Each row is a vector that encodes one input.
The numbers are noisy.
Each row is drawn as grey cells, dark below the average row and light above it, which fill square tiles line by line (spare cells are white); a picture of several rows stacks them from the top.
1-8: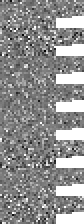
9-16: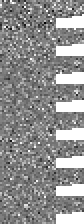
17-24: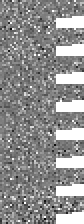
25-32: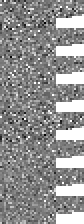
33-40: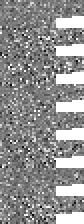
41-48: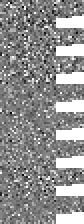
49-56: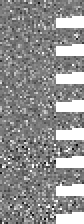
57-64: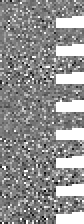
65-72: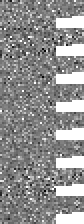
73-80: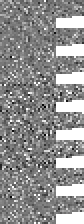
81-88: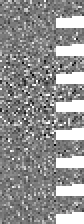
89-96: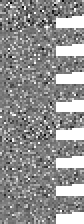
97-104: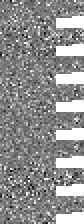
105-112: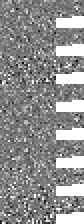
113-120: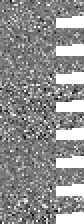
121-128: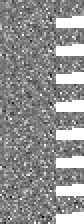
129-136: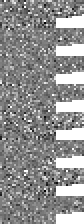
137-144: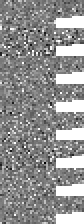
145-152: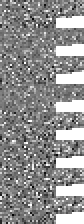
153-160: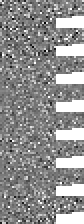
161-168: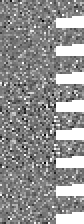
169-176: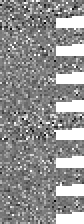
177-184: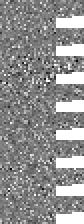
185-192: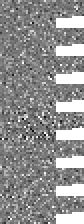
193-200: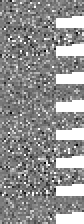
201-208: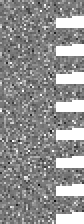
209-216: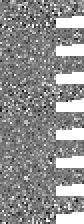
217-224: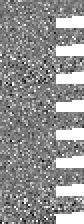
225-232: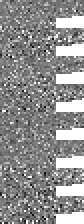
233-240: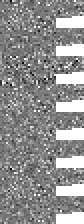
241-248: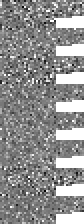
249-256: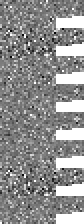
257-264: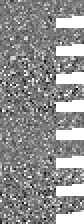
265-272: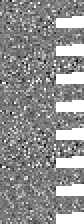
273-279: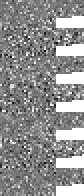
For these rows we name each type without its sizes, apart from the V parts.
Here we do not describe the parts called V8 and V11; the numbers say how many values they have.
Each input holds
either a value of V8 and a value of V11, or a list of points on a circle.
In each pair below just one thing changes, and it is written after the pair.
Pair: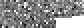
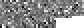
the value of V11
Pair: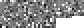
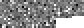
the value of V11
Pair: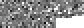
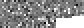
the value of V8
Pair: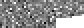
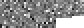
the value of V8
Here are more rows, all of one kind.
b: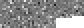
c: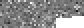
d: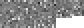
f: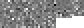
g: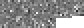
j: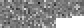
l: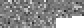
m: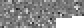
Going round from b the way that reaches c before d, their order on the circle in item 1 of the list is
b, l, c, m, g, f, d, j.
